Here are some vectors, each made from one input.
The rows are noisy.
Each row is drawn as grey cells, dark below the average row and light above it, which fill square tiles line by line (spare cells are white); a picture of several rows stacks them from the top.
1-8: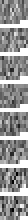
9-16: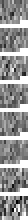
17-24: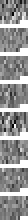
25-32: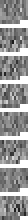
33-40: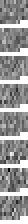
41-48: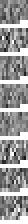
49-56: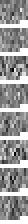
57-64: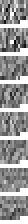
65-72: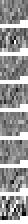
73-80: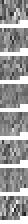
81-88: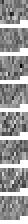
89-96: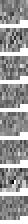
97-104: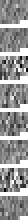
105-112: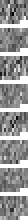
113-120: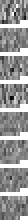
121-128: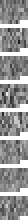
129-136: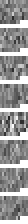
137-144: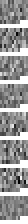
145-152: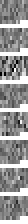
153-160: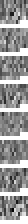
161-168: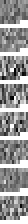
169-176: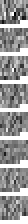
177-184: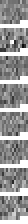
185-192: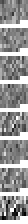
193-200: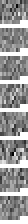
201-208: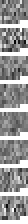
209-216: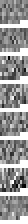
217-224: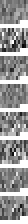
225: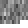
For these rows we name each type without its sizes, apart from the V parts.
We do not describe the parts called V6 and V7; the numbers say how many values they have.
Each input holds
a label, a true/false value and a value of V6, together with either a point on a line, or a value of V7.
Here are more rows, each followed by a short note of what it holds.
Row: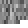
a label, a true/false value, a value of V6 and a value of V7
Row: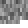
a label, a true/false value, a value of V6 and a value of V7
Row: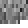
a label, a point on a line, a true/false value and a value of V6
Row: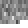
a label, a true/false value, a value of V6 and a value of V7
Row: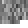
a label, a point on a line, a true/false value and a value of V6
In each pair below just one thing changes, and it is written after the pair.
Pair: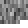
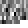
the true/false value
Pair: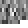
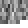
the value of V6
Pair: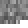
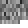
the value of V6
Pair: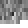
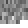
the value of V7
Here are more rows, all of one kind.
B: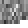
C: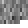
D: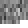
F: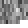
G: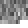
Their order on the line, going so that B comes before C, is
F, D, B, G, C.
